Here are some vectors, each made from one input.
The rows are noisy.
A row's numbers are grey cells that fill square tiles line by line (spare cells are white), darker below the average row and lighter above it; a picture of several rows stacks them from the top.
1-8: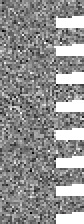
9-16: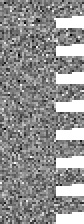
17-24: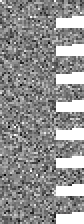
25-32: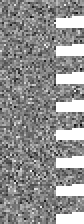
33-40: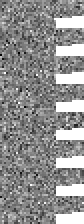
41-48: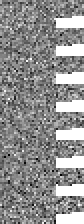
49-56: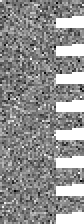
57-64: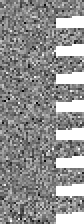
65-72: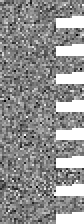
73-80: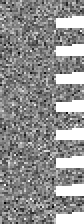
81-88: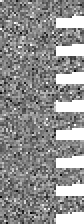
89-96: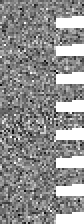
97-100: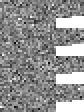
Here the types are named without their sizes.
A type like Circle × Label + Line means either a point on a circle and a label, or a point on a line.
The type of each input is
(Bool × Bool × Bool + Unit) × (Circle + Unit) × Line.
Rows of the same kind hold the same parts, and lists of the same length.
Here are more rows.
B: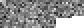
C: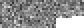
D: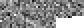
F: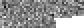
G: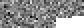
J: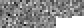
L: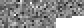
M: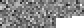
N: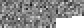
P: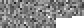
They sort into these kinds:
B, N
C
D, G, M
F, J, L, P

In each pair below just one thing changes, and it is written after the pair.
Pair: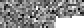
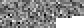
one of the three true/false values
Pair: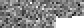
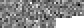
one of the three true/false values
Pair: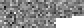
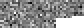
the place on the circle
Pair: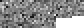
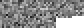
one of the three true/false values
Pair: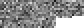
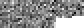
one of the three true/false values
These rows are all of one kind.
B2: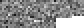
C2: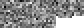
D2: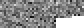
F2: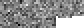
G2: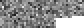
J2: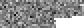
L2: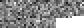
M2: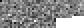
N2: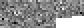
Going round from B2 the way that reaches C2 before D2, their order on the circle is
B2, C2, L2, F2, D2, N2, G2, M2, J2.
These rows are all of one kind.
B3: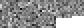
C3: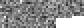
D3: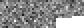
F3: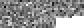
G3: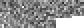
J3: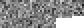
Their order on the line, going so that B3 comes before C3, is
F3, B3, D3, J3, C3, G3.
